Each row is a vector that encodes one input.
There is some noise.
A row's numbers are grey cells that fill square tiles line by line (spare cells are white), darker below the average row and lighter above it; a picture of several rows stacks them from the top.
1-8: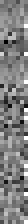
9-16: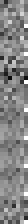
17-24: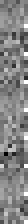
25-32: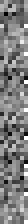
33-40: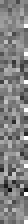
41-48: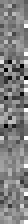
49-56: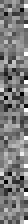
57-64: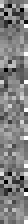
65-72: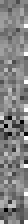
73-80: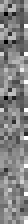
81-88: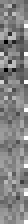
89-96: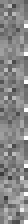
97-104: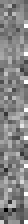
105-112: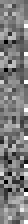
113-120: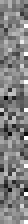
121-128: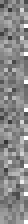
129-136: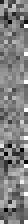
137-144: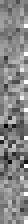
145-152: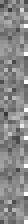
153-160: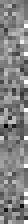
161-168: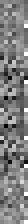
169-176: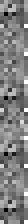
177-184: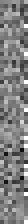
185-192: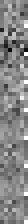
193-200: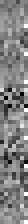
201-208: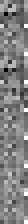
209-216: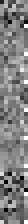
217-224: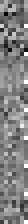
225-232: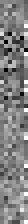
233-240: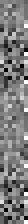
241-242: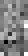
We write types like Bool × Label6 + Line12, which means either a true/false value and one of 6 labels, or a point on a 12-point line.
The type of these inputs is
Line4 + Line9.
